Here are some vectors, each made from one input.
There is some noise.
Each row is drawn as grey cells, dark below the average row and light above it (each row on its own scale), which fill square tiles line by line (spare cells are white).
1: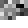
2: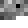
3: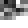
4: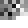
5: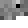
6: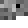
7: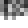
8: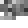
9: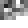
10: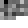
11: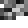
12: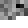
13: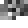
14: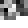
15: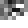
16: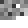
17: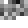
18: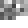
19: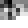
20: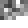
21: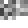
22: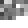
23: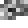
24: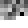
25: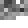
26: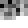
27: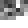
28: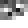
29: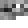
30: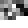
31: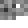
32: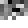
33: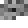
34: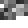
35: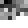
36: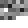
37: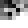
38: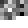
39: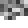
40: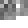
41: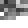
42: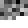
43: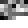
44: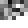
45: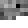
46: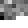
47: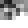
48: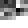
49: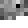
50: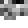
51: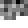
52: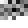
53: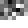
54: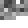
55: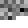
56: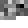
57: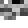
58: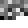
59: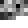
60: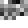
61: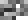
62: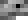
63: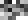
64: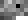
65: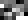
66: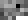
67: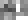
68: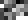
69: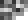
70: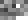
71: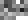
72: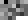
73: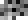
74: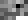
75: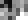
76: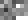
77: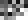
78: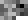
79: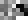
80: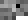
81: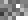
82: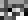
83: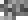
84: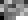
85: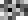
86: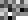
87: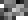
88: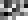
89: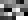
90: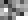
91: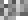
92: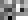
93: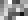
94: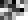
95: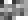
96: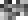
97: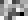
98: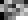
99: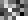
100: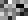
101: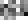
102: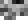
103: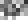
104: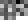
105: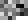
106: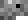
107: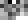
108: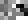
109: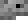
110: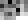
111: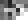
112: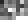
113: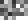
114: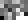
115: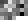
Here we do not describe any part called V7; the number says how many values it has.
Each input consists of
a value of V7, together with either a point on a 5-point circle, or a point on a 6-point line.
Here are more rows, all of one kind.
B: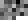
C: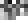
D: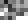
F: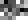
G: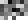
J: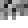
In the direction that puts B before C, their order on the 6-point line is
B, J, C, G, F, D.
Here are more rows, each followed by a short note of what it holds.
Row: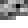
a point on a 5-point circle and a value of V7
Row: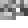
a point on a 5-point circle and a value of V7
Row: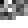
a point on a 5-point circle and a value of V7
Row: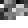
a point on a 5-point circle and a value of V7
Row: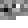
a point on a 5-point circle and a value of V7
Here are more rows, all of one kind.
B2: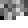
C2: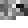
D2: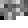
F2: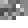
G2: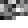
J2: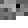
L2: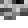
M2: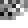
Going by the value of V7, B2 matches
C2 and D2.
